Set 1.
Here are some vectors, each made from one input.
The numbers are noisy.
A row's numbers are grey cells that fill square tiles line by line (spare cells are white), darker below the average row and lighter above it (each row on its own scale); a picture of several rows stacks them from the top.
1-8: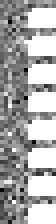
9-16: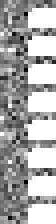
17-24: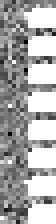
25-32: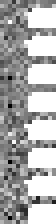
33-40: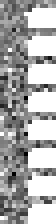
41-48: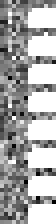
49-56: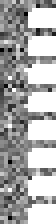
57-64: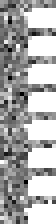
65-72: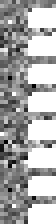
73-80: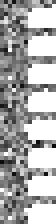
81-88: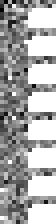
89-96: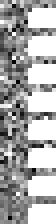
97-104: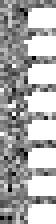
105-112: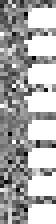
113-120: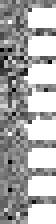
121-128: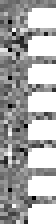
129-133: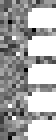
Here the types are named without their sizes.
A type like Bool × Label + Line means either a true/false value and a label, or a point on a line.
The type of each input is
List(Line).
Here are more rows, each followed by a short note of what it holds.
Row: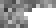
a list of two items
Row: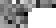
a list of two items
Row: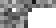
the empty list
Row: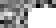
a list of two items
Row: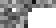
the empty list
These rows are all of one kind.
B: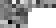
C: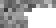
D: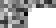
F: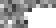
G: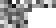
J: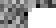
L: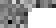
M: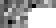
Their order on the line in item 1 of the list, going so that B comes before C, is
D, J, L, M, B, G, C, F.
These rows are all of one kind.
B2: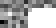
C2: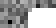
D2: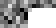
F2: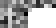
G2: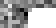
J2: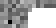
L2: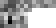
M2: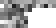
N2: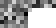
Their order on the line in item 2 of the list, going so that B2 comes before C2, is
G2, M2, D2, N2, F2, B2, C2, L2, J2.
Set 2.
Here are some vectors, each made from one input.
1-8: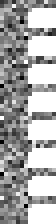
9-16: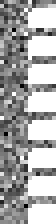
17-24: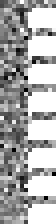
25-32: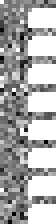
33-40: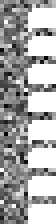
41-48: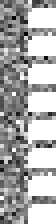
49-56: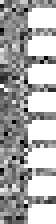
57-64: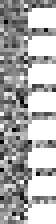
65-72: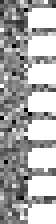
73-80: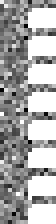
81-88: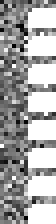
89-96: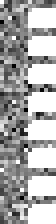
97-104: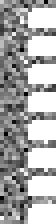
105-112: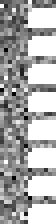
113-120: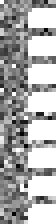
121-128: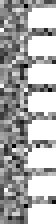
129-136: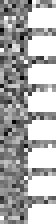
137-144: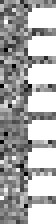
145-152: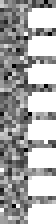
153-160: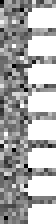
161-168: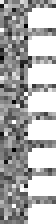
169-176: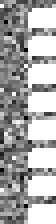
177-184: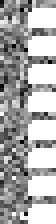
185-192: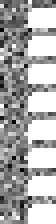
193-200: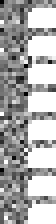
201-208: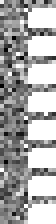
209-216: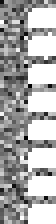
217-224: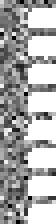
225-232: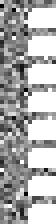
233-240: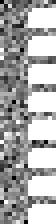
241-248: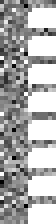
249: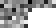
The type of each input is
Bool × Bool × Bool × Bool × Line10.
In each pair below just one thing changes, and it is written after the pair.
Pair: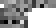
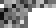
one of the four true/false values
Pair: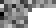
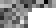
the place on the 10-point line
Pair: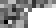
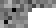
one of the four true/false values
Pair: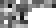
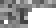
the place on the 10-point line
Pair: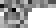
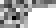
one of the four true/false values
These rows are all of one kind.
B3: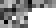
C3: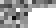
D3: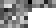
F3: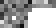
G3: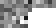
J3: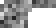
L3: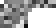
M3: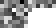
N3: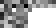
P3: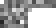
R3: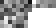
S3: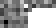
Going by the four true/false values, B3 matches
D3, F3, G3 and R3.
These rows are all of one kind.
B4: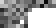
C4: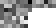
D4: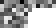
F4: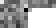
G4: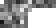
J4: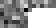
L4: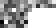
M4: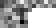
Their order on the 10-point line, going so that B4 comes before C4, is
L4, D4, M4, J4, B4, C4, G4, F4.
